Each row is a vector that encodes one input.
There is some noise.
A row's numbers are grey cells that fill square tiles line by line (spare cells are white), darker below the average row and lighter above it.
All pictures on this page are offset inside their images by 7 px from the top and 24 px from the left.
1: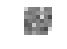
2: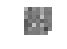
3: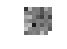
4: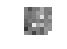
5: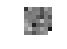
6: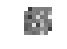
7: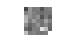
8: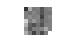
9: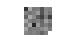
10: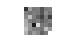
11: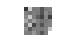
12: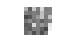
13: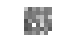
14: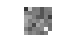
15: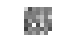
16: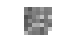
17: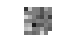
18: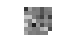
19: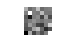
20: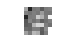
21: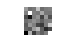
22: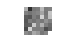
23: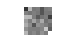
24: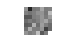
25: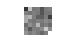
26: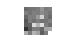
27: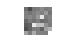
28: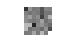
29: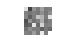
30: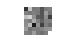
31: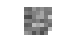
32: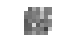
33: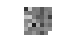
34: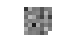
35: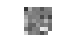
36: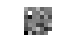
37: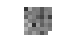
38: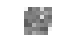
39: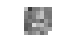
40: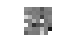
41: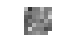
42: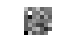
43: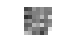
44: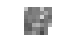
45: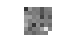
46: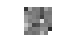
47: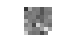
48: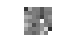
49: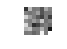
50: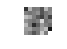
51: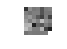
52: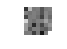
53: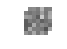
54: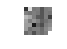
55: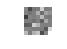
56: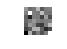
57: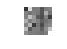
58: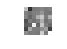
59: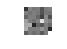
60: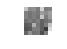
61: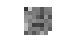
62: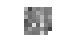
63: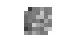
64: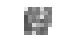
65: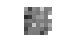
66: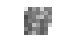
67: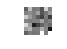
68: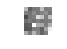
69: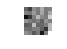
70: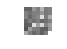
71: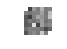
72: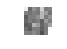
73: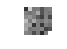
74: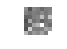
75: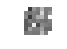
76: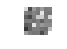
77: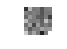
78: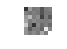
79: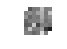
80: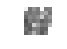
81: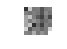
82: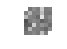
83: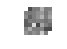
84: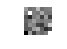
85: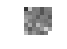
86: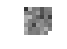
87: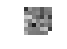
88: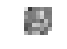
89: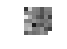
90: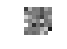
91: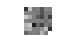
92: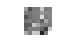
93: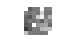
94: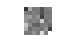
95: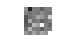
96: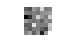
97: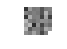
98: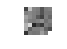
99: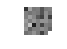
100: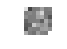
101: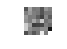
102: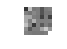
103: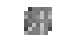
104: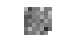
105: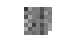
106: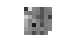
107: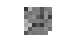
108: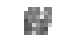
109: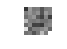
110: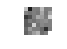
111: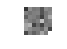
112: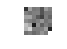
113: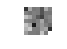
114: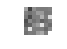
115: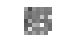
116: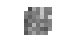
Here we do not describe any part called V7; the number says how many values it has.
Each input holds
either a fixed value, or one of 6 labels, a true/false value and a value of V7.
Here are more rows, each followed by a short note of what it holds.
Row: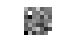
a fixed value
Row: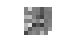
one of 6 labels, a true/false value and a value of V7
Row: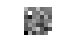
a fixed value
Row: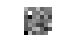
a fixed value
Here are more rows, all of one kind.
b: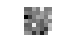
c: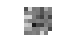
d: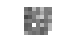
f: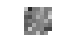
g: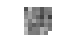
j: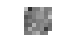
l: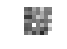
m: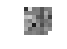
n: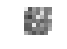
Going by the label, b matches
f and j.
